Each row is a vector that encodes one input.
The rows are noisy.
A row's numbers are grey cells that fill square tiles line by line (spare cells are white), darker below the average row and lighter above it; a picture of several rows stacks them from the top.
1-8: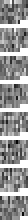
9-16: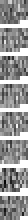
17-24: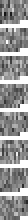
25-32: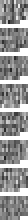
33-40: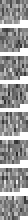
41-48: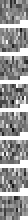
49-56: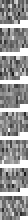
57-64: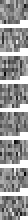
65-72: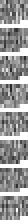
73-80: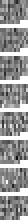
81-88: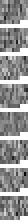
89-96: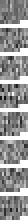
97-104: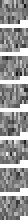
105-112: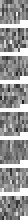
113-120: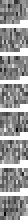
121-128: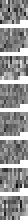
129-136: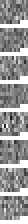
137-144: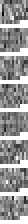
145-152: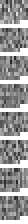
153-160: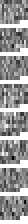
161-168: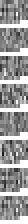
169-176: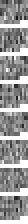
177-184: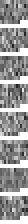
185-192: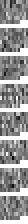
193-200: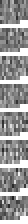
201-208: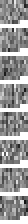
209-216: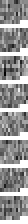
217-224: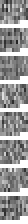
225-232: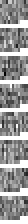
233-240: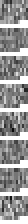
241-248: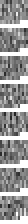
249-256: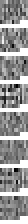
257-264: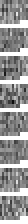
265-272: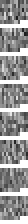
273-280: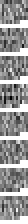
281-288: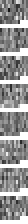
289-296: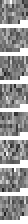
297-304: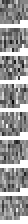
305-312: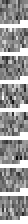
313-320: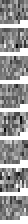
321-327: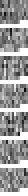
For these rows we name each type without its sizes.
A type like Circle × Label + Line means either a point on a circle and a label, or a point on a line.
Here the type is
Bool × Circle + Tree.
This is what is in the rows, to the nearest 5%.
About 25% of them hold a point on a circle and a true/false value. The rest hold a node of a tree.
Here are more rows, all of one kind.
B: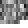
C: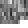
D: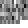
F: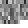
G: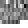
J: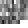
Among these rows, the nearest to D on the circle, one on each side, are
F and G.
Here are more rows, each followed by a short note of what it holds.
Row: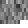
a node of a tree
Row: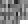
a node of a tree
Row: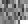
a node of a tree
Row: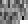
a node of a tree
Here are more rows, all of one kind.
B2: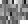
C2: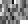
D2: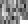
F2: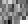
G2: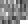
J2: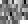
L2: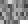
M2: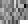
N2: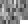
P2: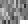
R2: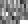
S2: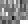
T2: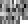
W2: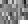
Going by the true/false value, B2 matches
F2, J2, L2 and W2.
